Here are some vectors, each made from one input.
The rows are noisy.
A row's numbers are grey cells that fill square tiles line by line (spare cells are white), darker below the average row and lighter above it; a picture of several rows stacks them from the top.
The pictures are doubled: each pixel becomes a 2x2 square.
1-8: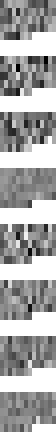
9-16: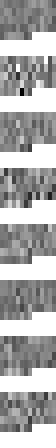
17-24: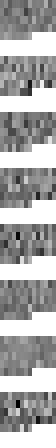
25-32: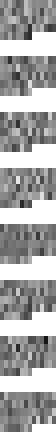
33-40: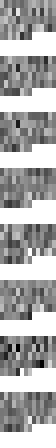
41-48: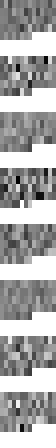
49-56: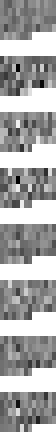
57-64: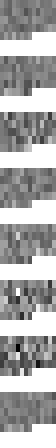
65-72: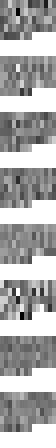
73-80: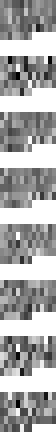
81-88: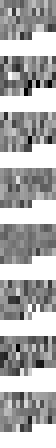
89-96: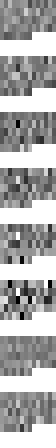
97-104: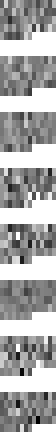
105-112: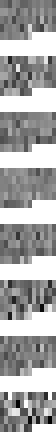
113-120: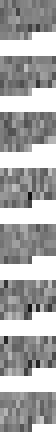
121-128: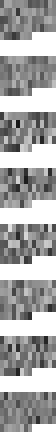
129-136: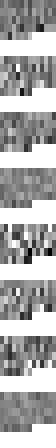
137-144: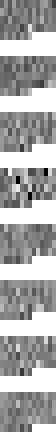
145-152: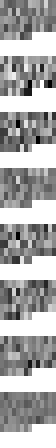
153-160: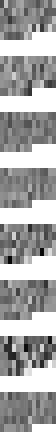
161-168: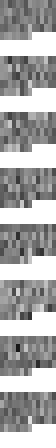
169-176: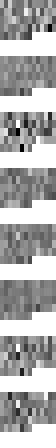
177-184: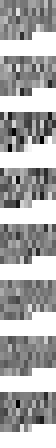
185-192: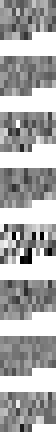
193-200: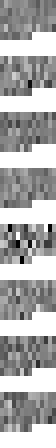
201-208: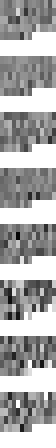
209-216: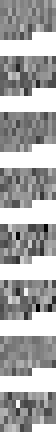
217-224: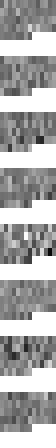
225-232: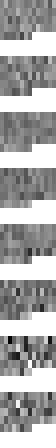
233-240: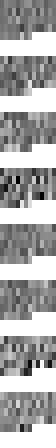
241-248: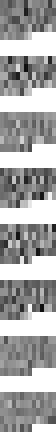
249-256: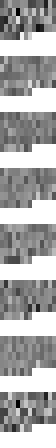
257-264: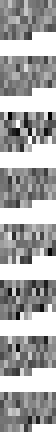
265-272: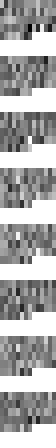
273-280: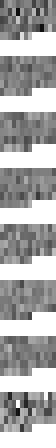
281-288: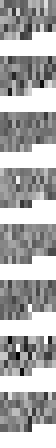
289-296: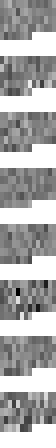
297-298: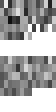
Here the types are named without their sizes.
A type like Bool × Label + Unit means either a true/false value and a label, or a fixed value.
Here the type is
Bool × List(Line).
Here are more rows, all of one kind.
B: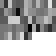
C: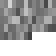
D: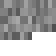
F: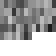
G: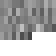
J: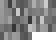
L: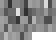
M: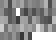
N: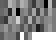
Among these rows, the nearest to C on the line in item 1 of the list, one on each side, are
D and F.
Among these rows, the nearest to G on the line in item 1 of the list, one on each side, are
B and D.
